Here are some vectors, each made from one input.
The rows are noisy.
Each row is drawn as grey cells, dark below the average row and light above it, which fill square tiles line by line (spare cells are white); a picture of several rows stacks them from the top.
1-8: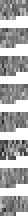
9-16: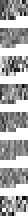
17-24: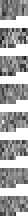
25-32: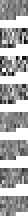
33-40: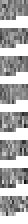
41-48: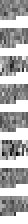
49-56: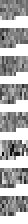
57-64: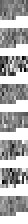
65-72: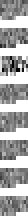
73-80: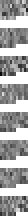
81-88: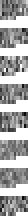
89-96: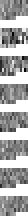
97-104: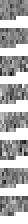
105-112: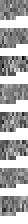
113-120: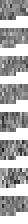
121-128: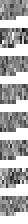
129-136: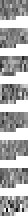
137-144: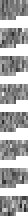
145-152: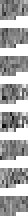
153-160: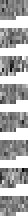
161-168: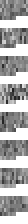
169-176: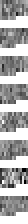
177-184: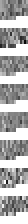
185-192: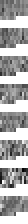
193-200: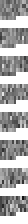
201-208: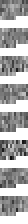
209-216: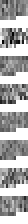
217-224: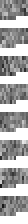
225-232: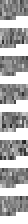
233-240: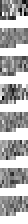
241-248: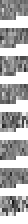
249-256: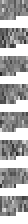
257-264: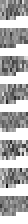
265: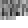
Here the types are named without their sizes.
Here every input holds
either a fixed value, or three true/false values.
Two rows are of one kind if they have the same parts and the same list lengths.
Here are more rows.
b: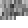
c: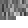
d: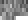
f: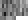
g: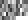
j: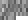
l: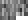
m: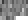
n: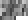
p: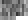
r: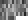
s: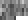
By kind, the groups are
b, c, d, f, j, l, m, n, p, r, s
g

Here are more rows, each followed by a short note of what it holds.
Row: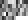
a fixed value
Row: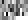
a fixed value
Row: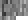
three true/false values
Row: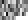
a fixed value
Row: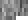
three true/false values
